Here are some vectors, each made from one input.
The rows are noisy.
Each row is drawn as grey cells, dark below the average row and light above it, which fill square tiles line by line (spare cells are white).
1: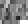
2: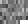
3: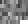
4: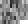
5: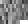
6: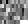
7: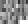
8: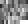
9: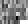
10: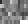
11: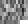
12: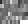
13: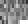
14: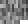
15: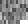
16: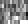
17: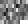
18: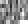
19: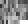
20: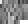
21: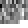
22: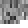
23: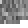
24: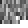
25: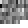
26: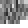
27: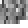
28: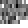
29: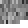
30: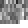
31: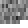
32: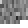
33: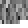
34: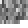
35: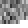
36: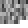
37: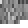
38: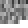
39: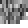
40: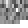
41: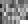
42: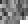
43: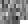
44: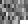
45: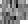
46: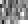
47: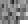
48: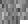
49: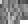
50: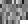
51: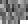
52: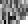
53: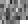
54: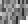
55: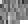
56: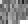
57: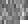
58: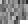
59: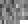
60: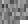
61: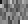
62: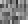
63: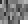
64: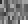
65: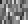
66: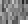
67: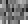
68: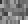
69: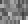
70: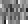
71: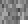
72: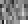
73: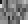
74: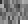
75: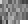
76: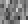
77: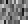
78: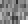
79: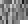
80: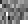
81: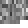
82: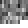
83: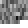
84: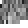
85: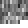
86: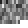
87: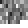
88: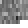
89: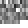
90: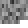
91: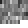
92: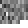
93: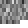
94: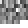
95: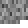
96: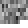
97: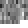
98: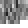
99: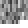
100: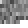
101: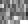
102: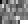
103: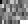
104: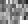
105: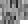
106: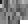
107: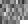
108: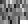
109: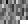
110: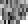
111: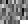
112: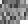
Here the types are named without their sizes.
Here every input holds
a node of a tree, together with either a label, or three true/false values.
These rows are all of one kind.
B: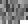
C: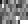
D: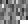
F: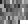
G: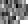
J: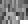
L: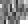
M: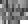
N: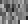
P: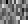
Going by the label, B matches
D, M, N and P.
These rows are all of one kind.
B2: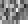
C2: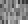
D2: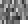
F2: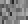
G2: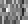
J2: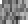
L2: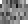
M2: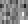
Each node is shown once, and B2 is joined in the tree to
D2.
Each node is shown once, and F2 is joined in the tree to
C2, D2 and M2.
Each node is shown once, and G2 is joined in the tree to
C2.
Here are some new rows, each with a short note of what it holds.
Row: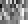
a node of a tree and three true/false values
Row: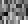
a label and a node of a tree
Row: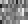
a node of a tree and three true/false values
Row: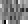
a label and a node of a tree
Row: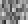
a node of a tree and three true/false values
